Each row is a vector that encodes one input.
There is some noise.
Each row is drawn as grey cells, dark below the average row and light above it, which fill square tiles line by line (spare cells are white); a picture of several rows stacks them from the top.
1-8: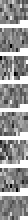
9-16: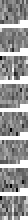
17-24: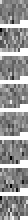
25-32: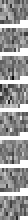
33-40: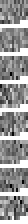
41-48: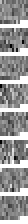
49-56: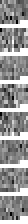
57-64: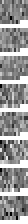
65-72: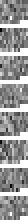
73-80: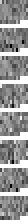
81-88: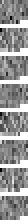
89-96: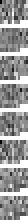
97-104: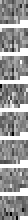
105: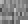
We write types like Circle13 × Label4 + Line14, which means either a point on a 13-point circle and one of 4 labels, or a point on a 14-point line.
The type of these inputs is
(Bool × Bool × Bool + Unit) × Line4 + Line5.
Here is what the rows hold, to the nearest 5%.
About 80% of them hold a point on a 4-point line, together with either a fixed value, or three true/false values. The rest hold a point on a 5-point line.
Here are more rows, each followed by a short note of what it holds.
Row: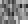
a point on a 4-point line and three true/false values
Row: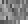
a point on a 4-point line and three true/false values
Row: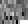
a point on a 4-point line
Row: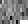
a point on a 4-point line
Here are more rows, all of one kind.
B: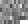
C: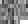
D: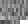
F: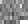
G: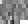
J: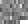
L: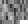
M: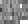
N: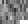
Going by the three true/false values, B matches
F, J and M.
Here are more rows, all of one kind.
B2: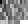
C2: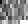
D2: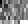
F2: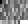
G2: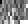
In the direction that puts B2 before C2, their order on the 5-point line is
G2, D2, F2, B2, C2.
